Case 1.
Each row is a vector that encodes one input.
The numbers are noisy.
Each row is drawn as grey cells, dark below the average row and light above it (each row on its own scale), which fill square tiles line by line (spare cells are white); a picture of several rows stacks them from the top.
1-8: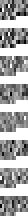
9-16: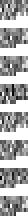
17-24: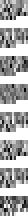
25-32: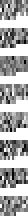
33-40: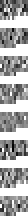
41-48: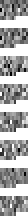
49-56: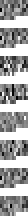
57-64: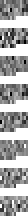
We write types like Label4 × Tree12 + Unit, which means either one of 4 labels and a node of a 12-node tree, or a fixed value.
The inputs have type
Bool × Bool × Bool × Bool.
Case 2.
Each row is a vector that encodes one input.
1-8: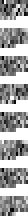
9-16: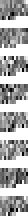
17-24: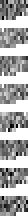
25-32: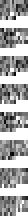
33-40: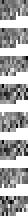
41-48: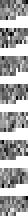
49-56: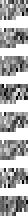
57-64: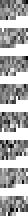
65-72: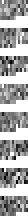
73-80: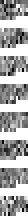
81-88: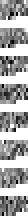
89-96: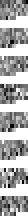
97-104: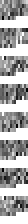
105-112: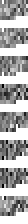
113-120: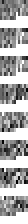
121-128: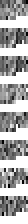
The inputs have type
Bool × Bool × Bool × Bool × Bool.
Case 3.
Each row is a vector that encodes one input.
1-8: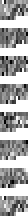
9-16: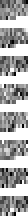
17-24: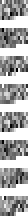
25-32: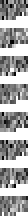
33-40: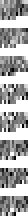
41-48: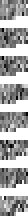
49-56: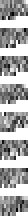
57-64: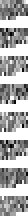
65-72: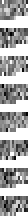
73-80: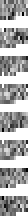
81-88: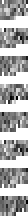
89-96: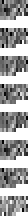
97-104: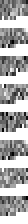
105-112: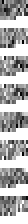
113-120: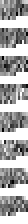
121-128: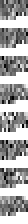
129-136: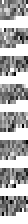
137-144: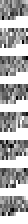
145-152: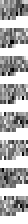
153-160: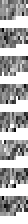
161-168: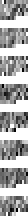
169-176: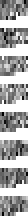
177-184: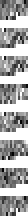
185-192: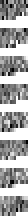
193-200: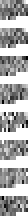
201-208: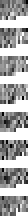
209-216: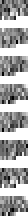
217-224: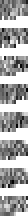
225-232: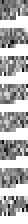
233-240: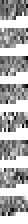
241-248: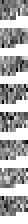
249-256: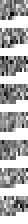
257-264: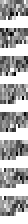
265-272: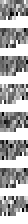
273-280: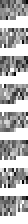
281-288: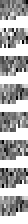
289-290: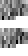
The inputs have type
Bool × Bool × Bool × Bool × Bool.
